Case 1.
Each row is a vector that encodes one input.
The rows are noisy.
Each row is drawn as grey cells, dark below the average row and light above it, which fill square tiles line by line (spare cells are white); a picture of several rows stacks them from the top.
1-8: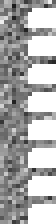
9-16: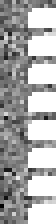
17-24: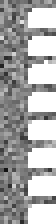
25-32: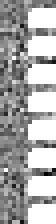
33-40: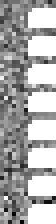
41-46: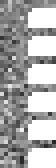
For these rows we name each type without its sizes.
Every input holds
either a fixed value, or three true/false values.
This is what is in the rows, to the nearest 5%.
About 20% of them hold a fixed value. The rest hold three true/false values.
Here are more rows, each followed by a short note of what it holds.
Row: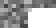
a fixed value
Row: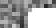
a fixed value
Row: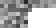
three true/false values
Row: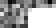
a fixed value
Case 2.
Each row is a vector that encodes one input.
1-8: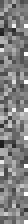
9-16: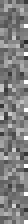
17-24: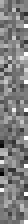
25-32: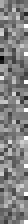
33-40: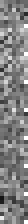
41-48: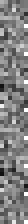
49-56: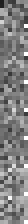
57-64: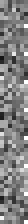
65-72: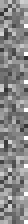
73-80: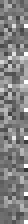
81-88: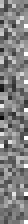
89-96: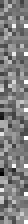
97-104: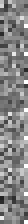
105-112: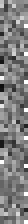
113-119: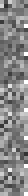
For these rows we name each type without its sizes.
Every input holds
a point on a line.
